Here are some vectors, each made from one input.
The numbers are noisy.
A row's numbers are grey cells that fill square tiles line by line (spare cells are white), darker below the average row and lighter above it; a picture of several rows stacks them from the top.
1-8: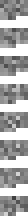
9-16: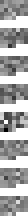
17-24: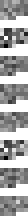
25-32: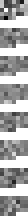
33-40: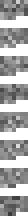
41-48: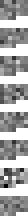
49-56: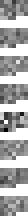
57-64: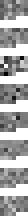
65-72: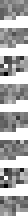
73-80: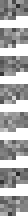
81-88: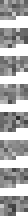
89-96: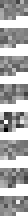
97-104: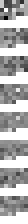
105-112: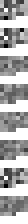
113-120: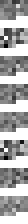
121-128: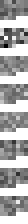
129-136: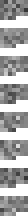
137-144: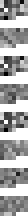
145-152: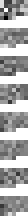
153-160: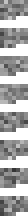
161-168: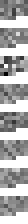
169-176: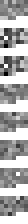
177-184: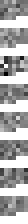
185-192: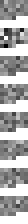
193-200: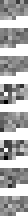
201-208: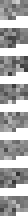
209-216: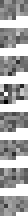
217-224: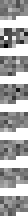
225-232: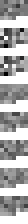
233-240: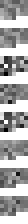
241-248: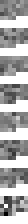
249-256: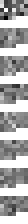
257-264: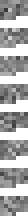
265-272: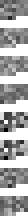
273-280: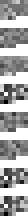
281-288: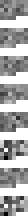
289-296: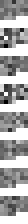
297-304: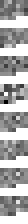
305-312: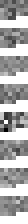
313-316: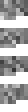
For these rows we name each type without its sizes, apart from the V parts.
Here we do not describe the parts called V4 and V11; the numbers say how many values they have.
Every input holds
either a label, a point on a line, a true/false value and a value of V11, or a value of V4.
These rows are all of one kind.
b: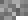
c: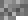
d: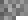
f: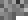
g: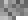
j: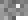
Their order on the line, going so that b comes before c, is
g, f, j, b, c, d.
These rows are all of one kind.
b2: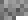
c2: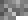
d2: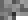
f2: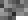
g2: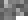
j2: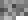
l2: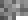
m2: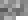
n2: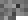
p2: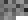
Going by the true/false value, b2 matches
c2, j2 and m2.
